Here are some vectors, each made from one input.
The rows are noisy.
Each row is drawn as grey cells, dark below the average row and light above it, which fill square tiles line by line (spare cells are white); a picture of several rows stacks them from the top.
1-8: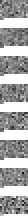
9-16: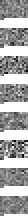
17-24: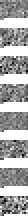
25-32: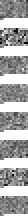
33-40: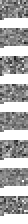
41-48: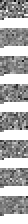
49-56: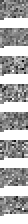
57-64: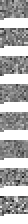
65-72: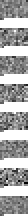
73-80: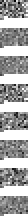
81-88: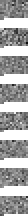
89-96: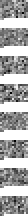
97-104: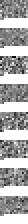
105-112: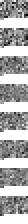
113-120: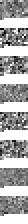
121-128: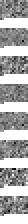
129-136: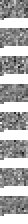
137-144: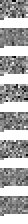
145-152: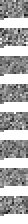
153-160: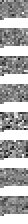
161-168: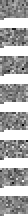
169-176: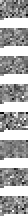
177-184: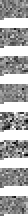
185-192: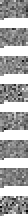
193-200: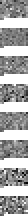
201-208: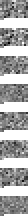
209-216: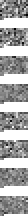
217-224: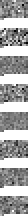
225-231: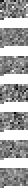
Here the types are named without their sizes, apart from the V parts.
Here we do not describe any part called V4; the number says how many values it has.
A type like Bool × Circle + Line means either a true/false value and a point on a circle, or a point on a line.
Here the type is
List(Line) × (Tree + V4).
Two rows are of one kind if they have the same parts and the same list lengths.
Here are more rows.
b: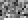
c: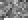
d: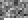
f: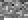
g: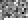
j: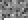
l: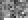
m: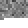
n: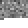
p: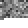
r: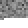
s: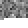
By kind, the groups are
b
c
d, g
f, p
j
l, m, r
n
s

